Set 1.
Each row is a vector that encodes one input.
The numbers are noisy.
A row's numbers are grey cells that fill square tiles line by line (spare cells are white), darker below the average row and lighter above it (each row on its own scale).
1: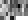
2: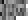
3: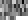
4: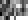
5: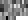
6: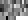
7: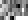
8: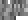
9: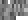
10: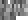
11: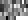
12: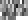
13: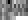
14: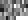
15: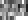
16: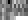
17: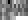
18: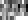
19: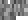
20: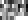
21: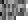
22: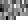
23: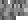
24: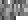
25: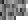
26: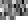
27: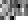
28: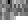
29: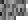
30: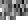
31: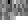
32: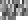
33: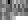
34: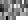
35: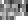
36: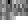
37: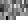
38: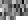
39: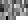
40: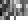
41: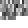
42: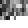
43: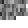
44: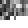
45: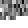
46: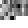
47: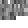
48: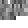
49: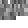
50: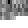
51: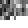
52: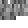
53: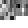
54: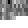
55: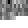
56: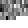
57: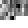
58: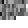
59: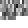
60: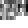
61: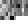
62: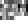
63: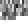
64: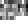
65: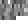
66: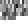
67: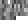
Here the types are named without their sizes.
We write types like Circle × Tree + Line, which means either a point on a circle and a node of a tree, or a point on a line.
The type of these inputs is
Bool × Bool × Bool + Unit.
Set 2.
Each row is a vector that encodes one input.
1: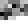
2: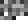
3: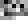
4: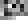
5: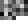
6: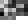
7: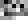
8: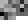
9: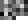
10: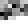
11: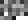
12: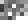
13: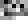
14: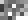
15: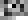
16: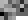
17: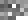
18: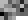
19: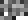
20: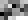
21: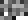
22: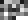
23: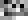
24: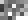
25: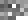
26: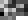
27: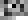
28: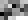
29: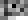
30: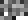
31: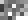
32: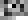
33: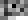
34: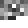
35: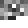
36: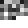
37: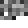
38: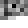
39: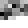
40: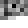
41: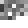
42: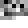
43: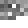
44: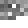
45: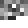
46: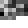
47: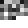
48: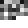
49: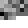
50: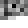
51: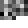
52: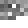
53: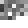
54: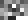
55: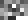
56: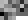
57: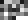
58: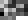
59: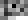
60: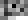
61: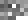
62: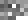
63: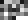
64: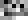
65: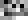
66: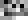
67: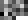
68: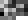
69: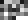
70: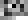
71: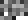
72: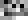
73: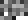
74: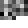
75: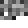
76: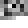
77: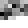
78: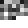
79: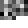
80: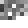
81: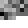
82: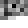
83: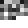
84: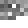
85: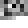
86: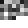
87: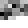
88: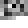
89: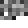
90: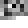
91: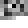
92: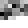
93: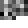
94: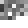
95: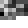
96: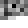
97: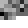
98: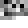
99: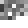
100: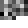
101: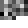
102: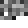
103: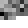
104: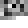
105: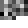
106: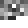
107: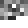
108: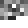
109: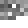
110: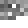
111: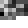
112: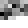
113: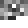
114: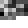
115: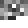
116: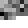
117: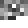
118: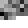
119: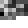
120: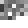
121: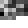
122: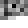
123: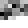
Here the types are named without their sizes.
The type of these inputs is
Line.
